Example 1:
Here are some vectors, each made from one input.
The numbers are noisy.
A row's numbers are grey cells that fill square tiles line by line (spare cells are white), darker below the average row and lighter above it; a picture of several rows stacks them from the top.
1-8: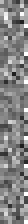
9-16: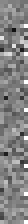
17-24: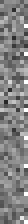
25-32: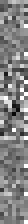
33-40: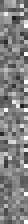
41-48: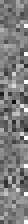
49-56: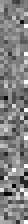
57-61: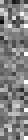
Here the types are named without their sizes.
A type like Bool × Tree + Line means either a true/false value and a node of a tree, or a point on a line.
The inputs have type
Bool × Bool × Bool + Unit.
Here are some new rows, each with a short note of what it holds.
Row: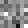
a fixed value
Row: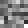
a fixed value
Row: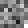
three true/false values
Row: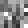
a fixed value
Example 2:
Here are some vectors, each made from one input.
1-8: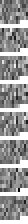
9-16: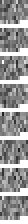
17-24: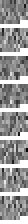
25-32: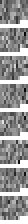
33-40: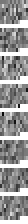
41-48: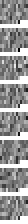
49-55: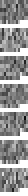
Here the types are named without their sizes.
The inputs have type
Line.
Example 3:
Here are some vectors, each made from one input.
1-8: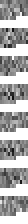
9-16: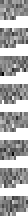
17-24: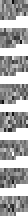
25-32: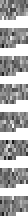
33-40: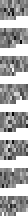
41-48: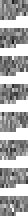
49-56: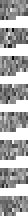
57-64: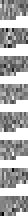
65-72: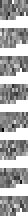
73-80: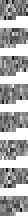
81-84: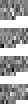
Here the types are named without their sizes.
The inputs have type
Bool × Bool × Bool × Bool + Unit.
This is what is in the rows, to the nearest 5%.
About 10% of them hold a fixed value. The rest hold four true/false values.
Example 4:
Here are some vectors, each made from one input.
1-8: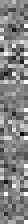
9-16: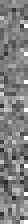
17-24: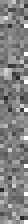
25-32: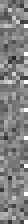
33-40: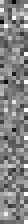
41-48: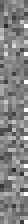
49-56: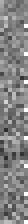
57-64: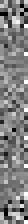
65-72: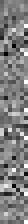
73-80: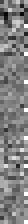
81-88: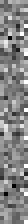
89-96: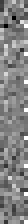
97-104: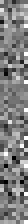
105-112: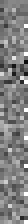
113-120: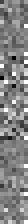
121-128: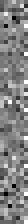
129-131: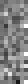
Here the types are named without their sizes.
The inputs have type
Bool × Bool × Bool + Unit.
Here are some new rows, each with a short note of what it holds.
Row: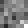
three true/false values
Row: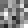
three true/false values
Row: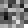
three true/false values
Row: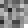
three true/false values
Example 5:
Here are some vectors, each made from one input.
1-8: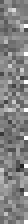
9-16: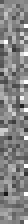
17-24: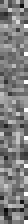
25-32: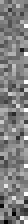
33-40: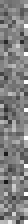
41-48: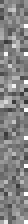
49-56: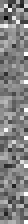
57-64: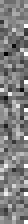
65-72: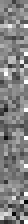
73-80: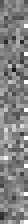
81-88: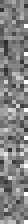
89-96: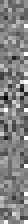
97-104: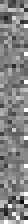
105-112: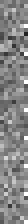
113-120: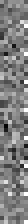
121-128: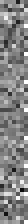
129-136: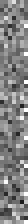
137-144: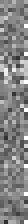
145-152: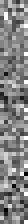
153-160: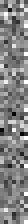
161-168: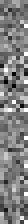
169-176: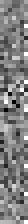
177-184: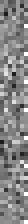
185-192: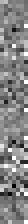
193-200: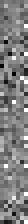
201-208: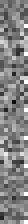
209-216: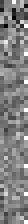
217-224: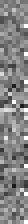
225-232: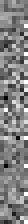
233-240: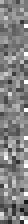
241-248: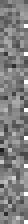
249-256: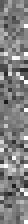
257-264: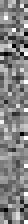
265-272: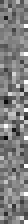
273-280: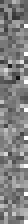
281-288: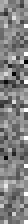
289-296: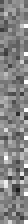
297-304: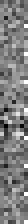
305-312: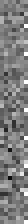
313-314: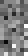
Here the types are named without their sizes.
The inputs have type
Bool × Bool × Bool × Bool + Unit.
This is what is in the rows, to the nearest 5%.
A few of them hold a fixed value. The rest hold four true/false values.
